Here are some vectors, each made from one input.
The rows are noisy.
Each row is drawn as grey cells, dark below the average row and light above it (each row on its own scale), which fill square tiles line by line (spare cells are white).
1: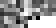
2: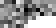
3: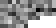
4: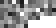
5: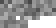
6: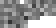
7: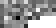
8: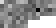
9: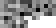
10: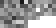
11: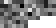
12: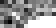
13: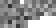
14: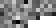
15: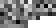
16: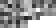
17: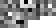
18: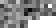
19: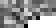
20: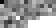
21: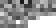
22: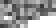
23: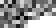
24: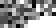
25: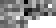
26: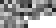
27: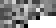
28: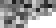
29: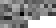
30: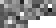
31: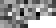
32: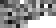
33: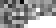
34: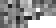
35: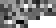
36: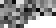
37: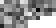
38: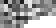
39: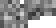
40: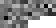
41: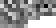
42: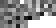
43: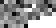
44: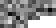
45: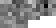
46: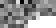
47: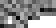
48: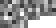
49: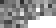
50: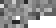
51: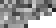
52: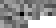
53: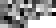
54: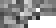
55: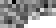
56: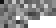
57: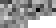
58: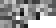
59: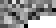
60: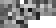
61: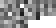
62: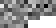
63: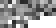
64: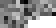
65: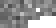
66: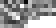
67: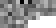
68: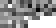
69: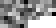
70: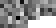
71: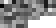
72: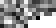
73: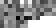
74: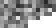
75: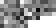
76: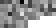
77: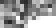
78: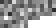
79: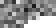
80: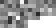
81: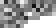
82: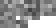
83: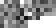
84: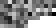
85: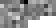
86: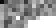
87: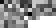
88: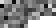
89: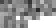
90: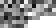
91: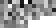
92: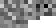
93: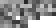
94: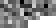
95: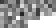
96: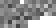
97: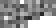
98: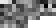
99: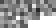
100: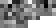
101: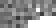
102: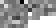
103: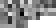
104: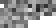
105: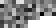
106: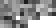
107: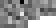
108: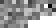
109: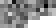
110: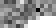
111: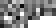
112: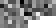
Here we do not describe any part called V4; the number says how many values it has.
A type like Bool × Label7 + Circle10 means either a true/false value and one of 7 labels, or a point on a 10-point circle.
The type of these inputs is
Bool × Bool × Bool × Bool × (Line6 + V4).
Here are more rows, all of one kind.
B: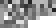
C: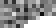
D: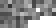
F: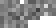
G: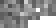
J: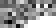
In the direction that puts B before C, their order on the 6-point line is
G, D, B, J, C, F.
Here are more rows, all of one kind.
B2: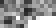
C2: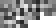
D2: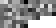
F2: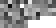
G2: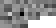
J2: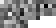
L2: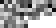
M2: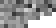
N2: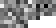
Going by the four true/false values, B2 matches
G2 and L2.
